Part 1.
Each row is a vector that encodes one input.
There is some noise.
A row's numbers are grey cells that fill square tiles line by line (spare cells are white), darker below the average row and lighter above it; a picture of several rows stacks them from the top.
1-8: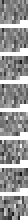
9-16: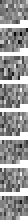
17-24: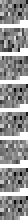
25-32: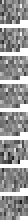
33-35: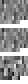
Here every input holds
a point on a 6-point line.
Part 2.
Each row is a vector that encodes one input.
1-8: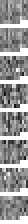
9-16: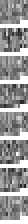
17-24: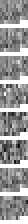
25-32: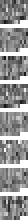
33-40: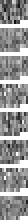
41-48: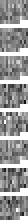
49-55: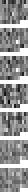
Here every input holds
a point on an 8-point line.
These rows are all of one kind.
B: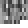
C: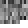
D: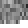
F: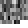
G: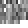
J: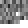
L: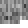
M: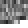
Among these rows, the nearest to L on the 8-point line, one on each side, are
D and G.
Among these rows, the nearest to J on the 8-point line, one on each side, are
D and M.
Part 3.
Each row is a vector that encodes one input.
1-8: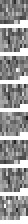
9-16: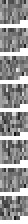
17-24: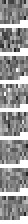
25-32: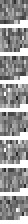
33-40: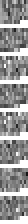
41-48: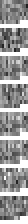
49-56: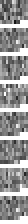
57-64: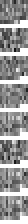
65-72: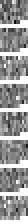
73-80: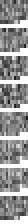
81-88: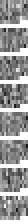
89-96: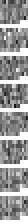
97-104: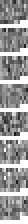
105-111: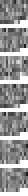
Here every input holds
a point on an 8-point line.
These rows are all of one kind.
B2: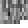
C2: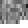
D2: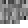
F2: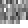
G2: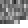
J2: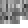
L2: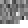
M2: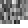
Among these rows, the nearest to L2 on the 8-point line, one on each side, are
C2 and G2.
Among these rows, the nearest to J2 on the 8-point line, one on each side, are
C2 and F2.
